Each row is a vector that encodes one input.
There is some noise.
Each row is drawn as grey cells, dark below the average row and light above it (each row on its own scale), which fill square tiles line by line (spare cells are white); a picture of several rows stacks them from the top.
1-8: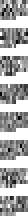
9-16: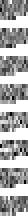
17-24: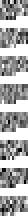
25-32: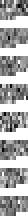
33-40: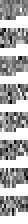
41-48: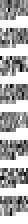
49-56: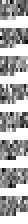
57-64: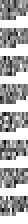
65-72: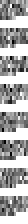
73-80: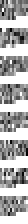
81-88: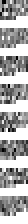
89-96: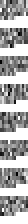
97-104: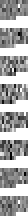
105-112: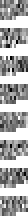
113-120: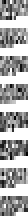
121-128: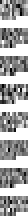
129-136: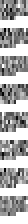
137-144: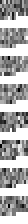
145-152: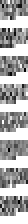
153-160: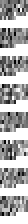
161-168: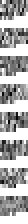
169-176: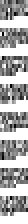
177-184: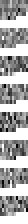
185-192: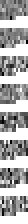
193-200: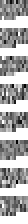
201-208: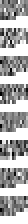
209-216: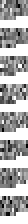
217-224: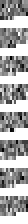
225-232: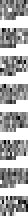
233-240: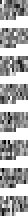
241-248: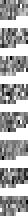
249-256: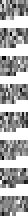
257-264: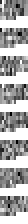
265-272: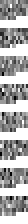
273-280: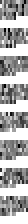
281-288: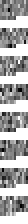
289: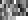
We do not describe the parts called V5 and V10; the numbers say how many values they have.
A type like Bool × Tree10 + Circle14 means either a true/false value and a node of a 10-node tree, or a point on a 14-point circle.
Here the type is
Bool × Label11 × Tree9 × V5 × V10.
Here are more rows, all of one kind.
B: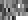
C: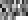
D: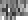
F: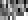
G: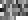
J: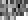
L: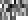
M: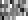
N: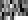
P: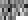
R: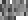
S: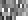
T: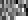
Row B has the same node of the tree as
N and P.
